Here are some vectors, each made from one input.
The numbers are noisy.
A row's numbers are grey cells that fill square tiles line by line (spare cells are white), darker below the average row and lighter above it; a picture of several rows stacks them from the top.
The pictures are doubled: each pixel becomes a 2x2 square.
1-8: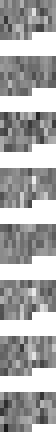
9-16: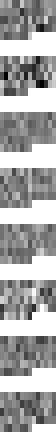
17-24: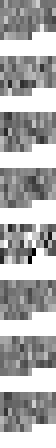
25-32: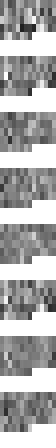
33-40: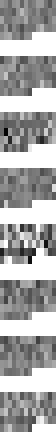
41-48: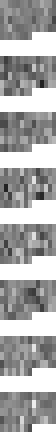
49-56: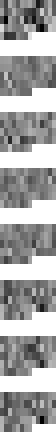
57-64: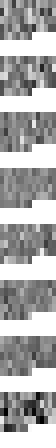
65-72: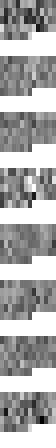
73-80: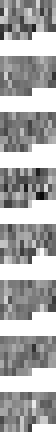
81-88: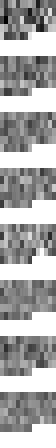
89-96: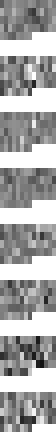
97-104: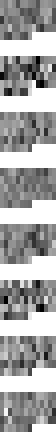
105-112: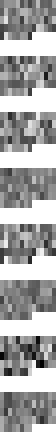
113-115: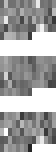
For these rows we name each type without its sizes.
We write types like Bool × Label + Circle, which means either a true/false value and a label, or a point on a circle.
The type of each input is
Label × List(Line).
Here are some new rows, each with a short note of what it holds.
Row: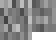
a label, together with the empty list
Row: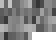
a label, together with a list of one item
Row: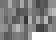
a label, together with the empty list
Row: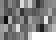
a label, together with the empty list
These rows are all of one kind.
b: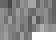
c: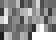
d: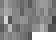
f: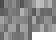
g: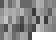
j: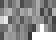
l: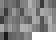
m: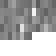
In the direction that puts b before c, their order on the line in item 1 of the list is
g, d, m, f, b, j, c, l.
